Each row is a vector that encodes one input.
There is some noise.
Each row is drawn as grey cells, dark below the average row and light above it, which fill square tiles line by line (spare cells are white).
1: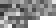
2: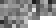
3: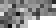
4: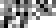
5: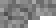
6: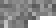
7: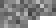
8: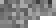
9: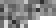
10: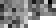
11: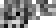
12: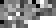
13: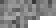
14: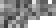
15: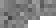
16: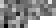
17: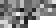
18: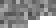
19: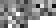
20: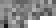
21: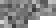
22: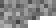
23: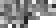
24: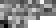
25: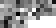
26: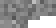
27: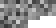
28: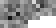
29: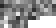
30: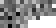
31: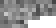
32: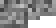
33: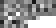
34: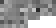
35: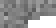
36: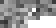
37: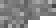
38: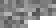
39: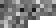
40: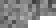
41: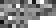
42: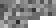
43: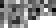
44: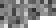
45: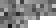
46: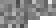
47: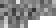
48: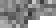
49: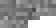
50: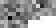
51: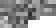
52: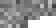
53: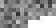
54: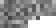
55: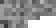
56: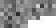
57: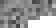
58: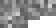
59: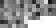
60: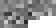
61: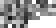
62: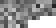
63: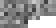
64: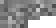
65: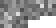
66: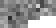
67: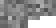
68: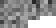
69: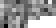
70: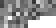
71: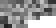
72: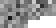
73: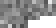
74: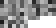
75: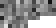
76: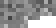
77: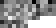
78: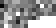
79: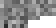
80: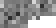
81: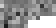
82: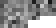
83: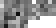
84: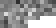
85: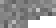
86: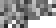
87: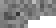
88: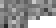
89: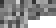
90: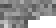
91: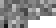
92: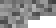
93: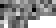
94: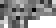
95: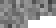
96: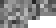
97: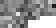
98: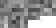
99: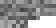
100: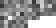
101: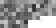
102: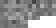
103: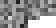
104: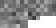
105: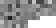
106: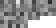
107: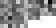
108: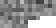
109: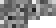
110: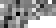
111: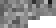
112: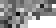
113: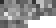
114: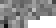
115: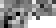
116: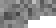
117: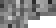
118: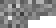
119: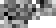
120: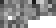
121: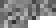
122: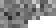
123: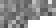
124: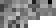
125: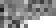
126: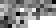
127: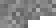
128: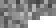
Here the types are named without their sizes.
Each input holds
a list of items, each a point on each of two lines.
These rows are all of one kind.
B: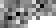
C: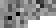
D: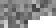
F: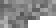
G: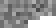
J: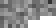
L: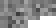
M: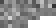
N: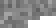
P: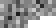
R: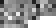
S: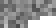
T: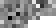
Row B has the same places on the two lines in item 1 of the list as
G, J, P and R.
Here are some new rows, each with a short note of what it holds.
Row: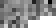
a list of one item
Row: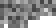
a list of two items
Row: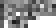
the empty list
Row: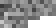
a list of two items
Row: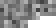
the empty list
